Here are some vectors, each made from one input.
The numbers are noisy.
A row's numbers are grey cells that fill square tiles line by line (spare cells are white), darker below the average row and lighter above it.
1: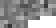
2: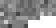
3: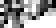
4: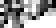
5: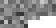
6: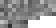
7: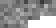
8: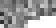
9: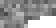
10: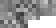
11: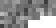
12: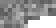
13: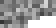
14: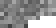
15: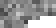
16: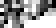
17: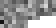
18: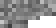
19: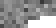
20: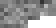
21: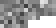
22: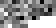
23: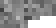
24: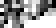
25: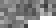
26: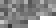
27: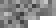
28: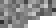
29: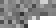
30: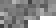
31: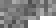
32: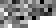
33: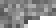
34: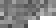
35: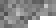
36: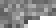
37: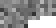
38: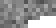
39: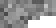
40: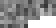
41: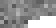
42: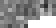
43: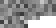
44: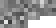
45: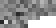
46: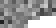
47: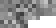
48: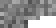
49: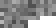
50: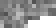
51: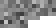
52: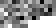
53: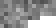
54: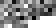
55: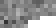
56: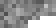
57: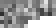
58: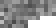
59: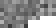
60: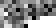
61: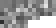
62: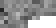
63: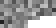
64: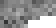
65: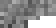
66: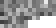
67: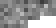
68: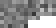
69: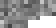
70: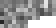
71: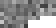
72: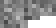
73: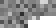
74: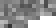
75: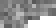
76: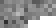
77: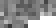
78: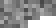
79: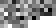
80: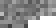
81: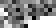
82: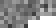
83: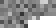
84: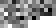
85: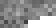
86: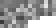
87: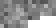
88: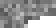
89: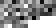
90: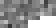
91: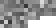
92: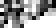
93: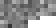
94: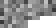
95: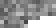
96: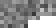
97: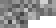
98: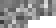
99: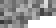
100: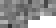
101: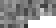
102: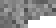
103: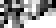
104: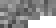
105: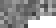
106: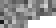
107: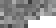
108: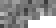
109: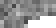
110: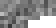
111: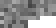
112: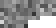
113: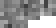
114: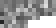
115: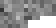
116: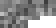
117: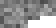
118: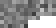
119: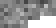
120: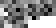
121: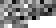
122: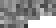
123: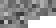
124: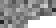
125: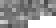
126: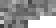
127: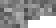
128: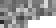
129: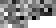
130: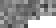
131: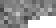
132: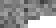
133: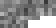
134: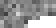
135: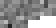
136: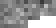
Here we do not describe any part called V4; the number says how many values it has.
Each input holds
a list of up to three items, each a true/false value and a value of V4.
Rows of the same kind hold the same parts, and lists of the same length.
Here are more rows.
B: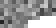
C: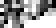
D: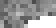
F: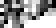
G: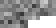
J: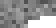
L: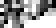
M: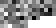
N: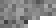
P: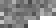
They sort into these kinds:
B, G
C, F, L
D, J, N, P
M

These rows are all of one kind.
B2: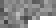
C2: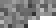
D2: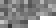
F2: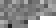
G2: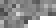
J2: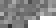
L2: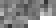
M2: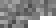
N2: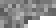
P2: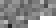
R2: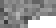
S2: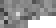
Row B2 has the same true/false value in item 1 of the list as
G2, N2, R2 and S2.
